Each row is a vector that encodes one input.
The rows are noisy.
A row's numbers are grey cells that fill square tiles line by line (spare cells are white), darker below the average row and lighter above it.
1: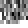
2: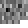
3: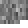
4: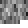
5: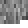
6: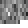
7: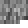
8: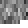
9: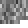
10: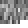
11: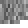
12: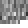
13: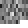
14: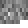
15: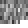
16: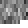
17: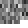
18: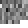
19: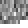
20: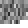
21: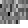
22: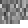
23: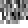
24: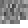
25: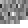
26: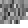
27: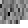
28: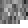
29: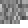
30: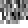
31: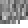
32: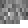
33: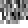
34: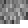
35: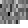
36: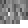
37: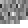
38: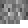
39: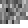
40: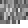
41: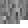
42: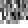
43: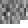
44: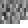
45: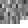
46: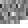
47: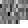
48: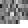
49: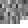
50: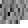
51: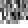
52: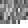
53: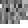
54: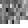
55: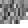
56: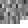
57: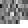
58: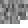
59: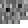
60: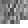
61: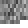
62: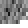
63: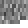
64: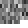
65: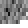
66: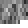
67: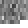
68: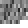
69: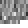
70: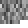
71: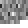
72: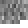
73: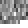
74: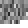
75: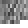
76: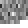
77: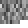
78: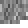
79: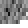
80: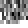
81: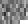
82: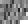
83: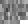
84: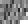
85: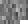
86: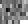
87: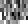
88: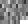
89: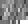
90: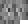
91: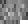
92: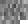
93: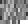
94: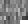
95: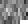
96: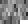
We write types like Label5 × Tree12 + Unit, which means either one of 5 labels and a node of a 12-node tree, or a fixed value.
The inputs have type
List2(Line9).
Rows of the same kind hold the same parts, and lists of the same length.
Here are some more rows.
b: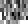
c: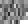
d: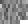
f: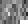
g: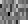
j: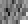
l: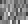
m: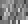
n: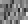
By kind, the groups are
b
c, g, j, n
d, f, l, m

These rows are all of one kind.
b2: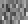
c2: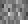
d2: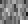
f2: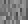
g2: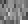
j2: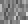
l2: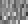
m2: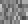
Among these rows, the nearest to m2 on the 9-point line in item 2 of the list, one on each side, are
g2 and j2.
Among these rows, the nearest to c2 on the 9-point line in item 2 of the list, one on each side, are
b2 and l2.
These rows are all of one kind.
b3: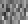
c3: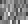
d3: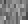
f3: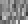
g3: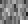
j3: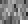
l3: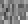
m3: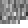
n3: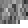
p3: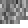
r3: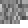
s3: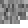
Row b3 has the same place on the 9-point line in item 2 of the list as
l3 and m3.
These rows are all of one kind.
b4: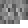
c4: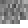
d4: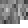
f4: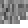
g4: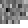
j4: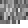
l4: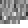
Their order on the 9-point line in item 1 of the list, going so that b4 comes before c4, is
l4, j4, d4, b4, c4, f4, g4.
